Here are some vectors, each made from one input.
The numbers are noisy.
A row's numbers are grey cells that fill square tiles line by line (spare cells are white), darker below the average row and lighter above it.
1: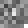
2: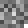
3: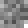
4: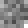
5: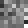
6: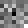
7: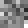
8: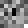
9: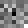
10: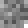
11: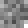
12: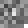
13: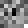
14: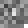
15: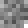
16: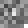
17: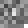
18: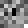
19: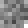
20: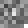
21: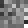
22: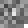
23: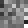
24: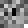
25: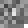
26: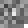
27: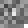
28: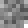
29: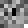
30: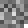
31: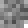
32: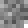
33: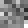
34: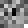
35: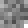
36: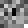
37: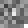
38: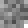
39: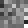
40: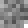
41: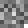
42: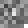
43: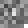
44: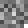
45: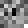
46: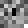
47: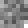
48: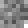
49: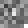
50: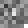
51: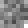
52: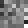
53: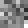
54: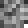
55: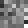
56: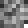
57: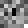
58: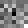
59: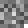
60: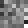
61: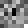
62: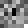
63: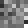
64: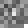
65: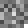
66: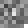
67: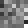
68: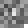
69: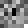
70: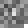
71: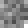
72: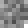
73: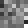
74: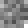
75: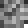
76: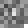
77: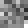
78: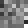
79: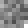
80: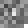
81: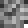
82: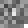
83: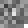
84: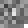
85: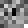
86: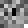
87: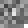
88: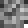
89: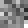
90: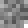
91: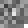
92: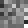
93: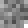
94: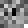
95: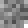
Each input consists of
three true/false values.
